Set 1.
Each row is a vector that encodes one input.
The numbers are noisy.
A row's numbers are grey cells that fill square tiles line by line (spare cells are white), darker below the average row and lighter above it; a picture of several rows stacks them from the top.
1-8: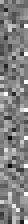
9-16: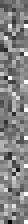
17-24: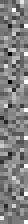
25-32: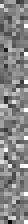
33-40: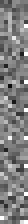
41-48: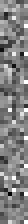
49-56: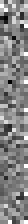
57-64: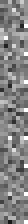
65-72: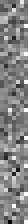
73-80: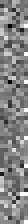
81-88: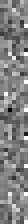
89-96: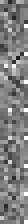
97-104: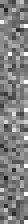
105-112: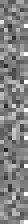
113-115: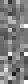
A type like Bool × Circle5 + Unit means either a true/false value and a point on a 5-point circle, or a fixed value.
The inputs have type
Label9 × Line11.
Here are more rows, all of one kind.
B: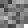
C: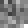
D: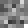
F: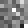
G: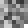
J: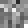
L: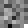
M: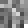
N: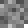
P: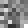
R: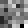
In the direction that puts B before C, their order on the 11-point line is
G, J, N, M, R, D, F, B, C, L, P.
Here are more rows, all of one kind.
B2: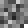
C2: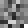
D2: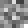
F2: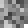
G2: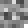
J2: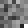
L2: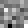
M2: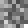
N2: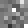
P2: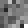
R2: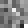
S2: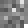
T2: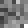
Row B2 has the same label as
C2, F2 and M2.
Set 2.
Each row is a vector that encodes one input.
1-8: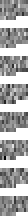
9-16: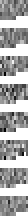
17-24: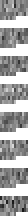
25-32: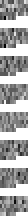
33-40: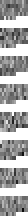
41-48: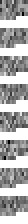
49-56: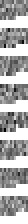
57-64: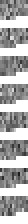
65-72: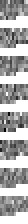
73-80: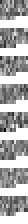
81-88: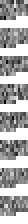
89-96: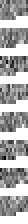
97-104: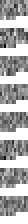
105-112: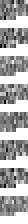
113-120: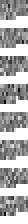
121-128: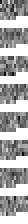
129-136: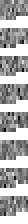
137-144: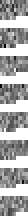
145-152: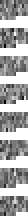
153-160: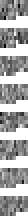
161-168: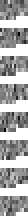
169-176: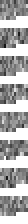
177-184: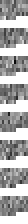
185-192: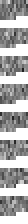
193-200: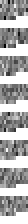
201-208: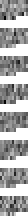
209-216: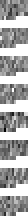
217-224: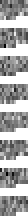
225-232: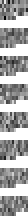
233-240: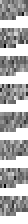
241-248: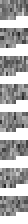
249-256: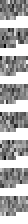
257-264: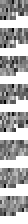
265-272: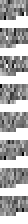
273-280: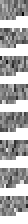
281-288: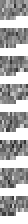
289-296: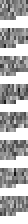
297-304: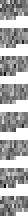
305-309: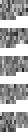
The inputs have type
Circle10 × Line15.
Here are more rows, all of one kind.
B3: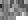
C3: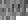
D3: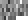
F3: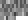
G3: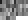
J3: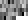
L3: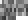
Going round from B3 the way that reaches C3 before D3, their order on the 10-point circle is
B3, F3, C3, D3, J3, G3, L3.
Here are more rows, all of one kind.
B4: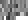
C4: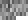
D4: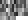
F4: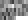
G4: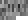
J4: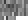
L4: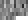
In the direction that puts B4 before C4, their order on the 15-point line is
D4, B4, J4, G4, L4, C4, F4.
